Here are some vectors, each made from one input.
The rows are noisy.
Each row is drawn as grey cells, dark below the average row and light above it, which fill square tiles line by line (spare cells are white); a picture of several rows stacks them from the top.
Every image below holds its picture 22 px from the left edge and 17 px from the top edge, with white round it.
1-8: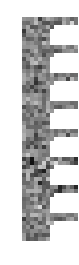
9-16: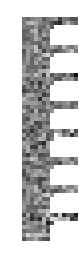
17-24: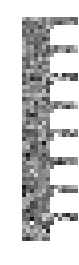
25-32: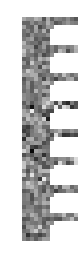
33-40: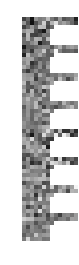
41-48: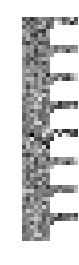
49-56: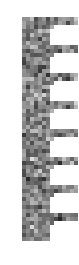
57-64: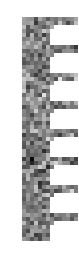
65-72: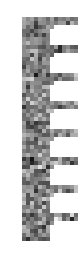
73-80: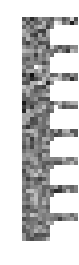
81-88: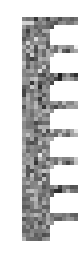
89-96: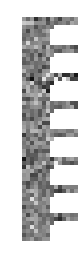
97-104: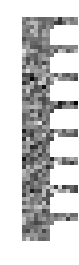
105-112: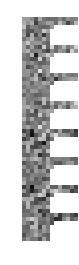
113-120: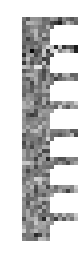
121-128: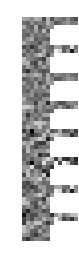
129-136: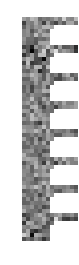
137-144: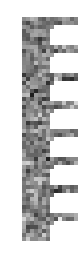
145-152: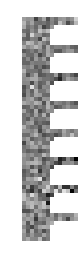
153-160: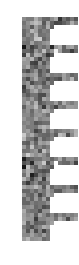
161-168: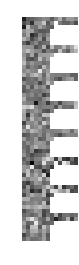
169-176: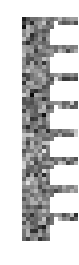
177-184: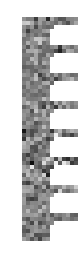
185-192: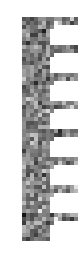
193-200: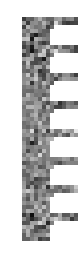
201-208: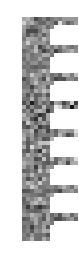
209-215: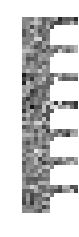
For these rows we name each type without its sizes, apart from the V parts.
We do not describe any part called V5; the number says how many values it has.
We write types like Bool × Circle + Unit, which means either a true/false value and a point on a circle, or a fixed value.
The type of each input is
Bool × (Circle + V5) + Line.
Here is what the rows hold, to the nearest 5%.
About 25% of them hold a point on a line. The rest hold a true/false value, together with either a point on a circle, or a value of V5.
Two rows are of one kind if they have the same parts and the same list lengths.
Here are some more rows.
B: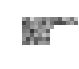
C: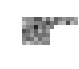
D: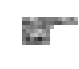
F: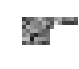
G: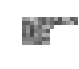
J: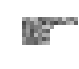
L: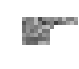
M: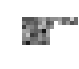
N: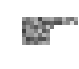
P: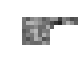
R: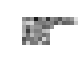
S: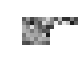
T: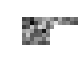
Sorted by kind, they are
B, C, D, G, J, L, N
F, M, S, T
P, R

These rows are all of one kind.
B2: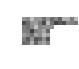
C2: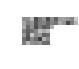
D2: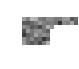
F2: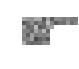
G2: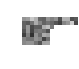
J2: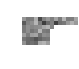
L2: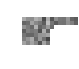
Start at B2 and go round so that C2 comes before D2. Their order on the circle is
B2, G2, J2, C2, D2, F2, L2.
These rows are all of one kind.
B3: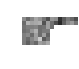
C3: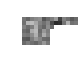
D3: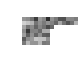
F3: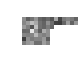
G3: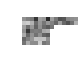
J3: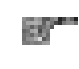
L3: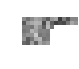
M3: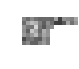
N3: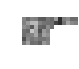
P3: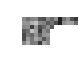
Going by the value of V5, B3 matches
D3, G3 and J3.
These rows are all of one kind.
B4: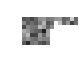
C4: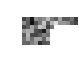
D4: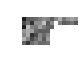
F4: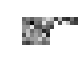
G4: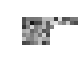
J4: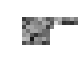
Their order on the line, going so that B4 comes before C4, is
J4, D4, B4, C4, G4, F4.
